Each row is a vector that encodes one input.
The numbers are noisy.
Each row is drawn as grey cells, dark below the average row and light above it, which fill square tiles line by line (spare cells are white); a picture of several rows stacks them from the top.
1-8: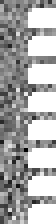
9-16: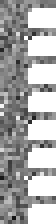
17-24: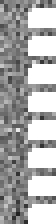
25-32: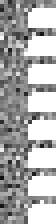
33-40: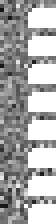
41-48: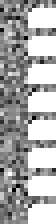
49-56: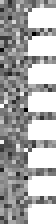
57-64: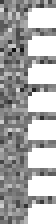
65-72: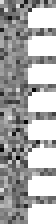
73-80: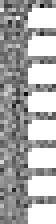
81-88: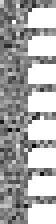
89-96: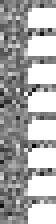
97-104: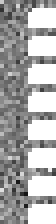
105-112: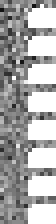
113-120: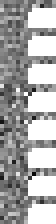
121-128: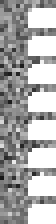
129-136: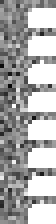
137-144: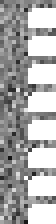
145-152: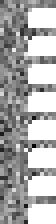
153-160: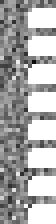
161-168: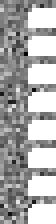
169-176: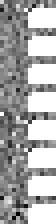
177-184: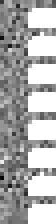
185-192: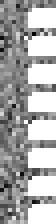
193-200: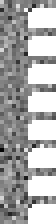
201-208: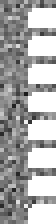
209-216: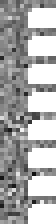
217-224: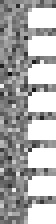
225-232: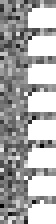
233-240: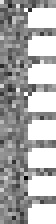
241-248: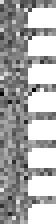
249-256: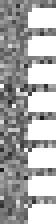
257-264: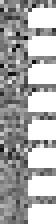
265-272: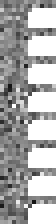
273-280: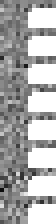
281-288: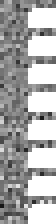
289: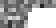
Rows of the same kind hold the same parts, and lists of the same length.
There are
3 kinds of row.
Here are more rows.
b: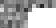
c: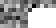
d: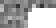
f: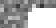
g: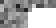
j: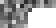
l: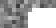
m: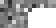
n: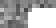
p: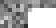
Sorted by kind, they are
b, l, n, p
c, j, m
d, f, g

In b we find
one of 12 labels, a point on a 6-point line and a true/false value.
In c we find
a point on each of two 8-point lines.
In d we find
a point on a 6-point line.
